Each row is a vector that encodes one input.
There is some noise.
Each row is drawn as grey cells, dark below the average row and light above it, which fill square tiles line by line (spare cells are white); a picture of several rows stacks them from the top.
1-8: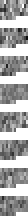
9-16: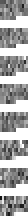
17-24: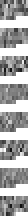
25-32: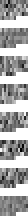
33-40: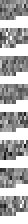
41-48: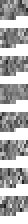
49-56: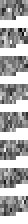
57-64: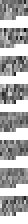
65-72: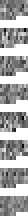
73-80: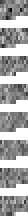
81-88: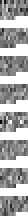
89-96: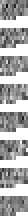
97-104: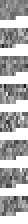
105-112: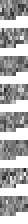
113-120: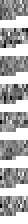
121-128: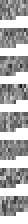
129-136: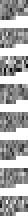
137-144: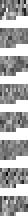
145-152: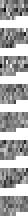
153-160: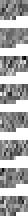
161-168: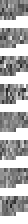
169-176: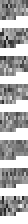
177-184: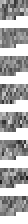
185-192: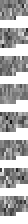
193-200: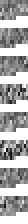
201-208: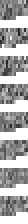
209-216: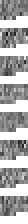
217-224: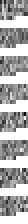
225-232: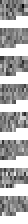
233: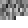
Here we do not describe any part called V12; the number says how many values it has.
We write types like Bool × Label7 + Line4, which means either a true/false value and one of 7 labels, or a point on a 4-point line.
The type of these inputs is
(Line4 × Line5 + Unit) × V12 + Line6.
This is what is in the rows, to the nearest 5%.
About 10% of them hold a point on a 6-point line. The rest hold a value of V12, together with either a fixed value, or a point on a 4-point line and a point on a 5-point line.
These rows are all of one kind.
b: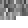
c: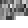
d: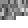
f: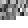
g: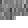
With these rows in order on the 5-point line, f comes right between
b and d.
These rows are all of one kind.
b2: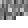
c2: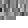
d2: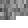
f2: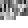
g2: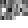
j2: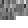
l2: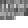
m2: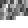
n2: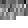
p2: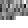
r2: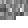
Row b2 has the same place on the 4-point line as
d2, j2, l2 and n2.
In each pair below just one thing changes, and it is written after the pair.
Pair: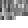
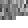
the place on the 4-point line
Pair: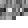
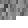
the place on the 5-point line
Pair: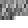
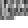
the place on the 4-point line
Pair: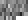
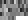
the place on the 5-point line
